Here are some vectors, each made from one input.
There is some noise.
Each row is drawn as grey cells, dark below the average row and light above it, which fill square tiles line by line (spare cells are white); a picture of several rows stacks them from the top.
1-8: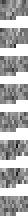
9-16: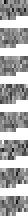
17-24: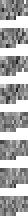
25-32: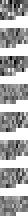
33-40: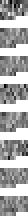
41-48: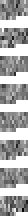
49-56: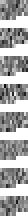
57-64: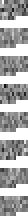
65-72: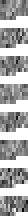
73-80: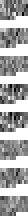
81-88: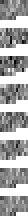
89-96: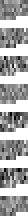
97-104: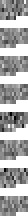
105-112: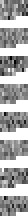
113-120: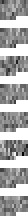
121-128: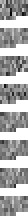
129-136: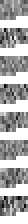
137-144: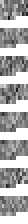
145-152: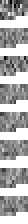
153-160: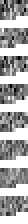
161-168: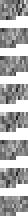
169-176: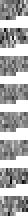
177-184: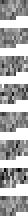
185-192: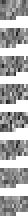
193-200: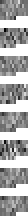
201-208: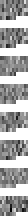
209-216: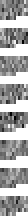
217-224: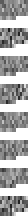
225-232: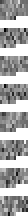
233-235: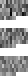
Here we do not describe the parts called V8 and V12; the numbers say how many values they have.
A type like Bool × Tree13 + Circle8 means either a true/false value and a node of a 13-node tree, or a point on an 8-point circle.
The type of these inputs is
Bool × (Line7 + V8) + V12.
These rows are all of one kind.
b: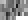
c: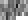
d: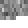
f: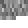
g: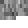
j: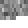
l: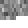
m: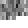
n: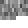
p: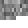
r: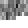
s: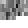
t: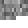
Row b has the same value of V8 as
d, j, l and s.
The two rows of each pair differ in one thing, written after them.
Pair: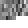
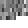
the place on the 7-point line
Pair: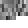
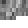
the true/false value
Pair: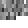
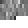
the true/false value
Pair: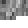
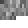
the place on the 7-point line
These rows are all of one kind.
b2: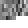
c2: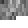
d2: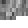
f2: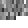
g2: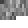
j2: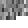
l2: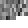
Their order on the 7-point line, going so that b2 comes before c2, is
d2, b2, l2, c2, g2, j2, f2.
